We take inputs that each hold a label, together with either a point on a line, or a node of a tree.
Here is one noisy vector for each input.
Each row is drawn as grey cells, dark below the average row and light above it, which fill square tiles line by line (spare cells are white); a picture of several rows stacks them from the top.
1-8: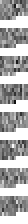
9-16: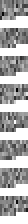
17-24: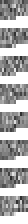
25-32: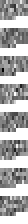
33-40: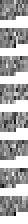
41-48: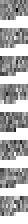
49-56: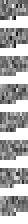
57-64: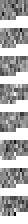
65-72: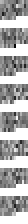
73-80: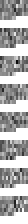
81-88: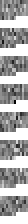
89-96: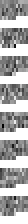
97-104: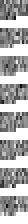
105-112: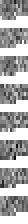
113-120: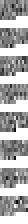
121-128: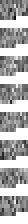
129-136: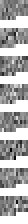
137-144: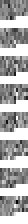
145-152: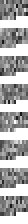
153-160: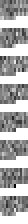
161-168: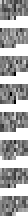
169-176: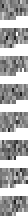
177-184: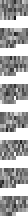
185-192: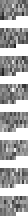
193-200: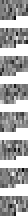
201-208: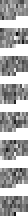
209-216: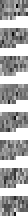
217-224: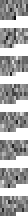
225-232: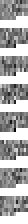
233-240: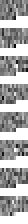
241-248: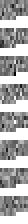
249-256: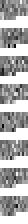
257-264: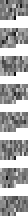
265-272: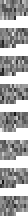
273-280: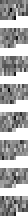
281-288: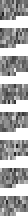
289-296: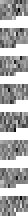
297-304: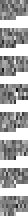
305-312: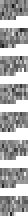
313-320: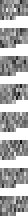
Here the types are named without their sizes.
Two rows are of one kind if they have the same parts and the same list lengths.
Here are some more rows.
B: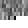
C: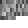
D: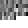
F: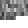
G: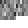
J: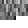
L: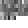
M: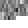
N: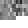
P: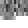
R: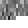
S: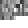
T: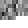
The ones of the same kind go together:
B, L, M, N, P, R, T
C, D, F, G, J, S

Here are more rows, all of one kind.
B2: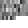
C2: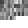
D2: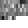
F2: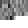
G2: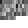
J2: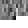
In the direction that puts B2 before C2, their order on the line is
D2, G2, J2, F2, B2, C2.
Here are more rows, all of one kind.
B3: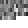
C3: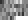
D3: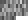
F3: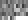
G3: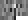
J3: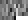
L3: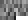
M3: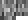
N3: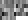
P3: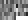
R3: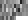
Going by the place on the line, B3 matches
F3, N3 and P3.
